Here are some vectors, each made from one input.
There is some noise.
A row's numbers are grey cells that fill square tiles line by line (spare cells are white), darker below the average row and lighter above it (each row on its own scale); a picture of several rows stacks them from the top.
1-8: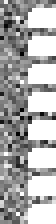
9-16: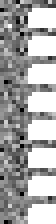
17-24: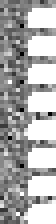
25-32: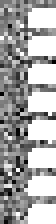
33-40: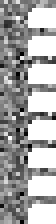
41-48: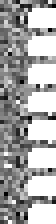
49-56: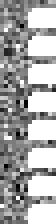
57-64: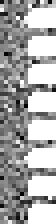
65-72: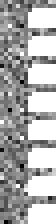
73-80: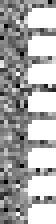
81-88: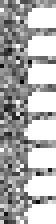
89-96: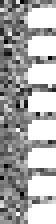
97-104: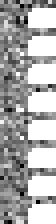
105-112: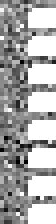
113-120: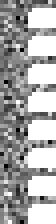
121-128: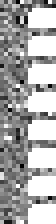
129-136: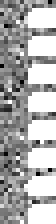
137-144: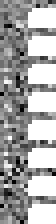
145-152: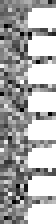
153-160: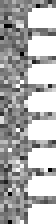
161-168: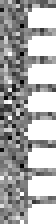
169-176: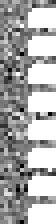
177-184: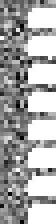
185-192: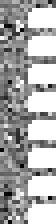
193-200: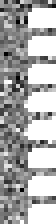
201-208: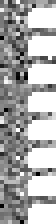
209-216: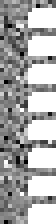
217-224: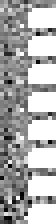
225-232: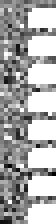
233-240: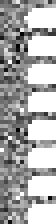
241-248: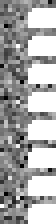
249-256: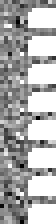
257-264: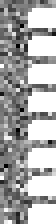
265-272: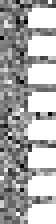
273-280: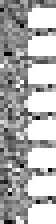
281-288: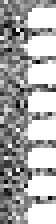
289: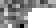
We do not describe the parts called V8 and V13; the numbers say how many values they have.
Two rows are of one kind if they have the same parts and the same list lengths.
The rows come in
2 kinds.
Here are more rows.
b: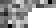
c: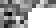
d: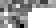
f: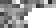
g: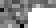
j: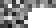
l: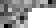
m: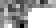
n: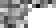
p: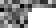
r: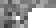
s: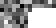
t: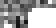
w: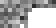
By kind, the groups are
b, c, f, j, l, n, r, w
d, g, m, p, s, t

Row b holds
a true/false value, a value of V8 and a value of V13.
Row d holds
a point on a 6-point line, a true/false value and a value of V13.
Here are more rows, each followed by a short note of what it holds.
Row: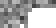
a true/false value, a value of V8 and a value of V13
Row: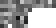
a point on a 6-point line, a true/false value and a value of V13
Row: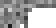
a true/false value, a value of V8 and a value of V13
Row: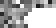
a true/false value, a value of V8 and a value of V13
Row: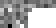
a true/false value, a value of V8 and a value of V13
